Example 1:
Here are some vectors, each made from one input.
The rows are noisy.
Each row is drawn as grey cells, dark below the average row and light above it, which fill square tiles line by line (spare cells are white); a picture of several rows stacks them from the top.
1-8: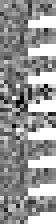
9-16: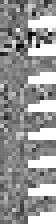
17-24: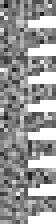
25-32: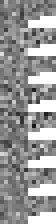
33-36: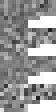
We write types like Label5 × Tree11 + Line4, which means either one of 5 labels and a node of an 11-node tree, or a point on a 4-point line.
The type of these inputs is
Label4 + Line3 × Line5.
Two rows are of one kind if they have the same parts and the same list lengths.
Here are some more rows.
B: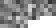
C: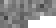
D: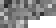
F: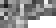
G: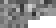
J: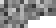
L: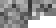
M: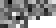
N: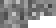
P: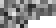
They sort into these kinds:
B, C, G, L, N
D, F, J, M, P

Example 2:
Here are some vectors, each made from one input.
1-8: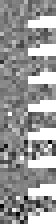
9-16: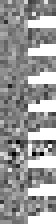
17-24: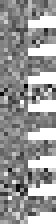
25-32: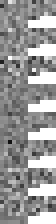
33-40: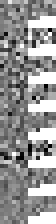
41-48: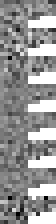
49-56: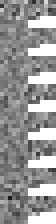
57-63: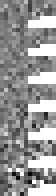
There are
3 kinds of row.
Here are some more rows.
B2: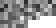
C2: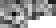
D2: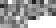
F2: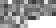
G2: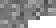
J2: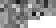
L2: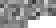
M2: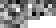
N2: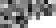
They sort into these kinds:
B2
C2, L2, M2, N2
D2, F2, G2, J2

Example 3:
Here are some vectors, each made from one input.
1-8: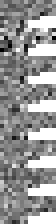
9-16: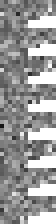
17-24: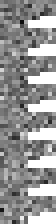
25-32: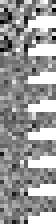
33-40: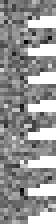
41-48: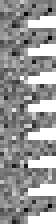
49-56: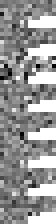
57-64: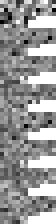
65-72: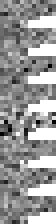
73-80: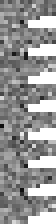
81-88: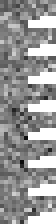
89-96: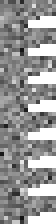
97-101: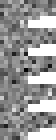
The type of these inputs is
List2(Circle10).
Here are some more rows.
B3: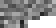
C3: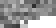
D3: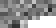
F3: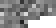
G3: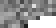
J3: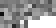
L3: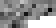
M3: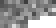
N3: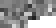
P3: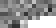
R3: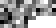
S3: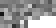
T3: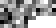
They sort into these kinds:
B3, F3, G3, M3, N3
C3, D3, J3, L3, P3, S3
R3, T3

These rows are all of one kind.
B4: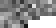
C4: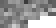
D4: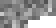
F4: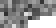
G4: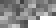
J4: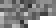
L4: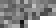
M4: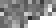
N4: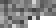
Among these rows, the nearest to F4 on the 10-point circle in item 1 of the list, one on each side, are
M4 and N4.
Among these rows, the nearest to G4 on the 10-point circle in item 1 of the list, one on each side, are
B4 and C4.
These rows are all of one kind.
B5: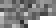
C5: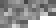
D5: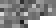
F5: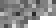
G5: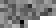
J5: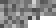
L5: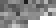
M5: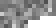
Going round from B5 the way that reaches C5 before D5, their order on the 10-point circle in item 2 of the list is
B5, G5, F5, C5, J5, M5, L5, D5.
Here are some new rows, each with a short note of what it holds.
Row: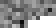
a list of two items
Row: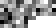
the empty list
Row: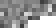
a list of two items
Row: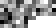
the empty list
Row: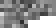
a list of two items
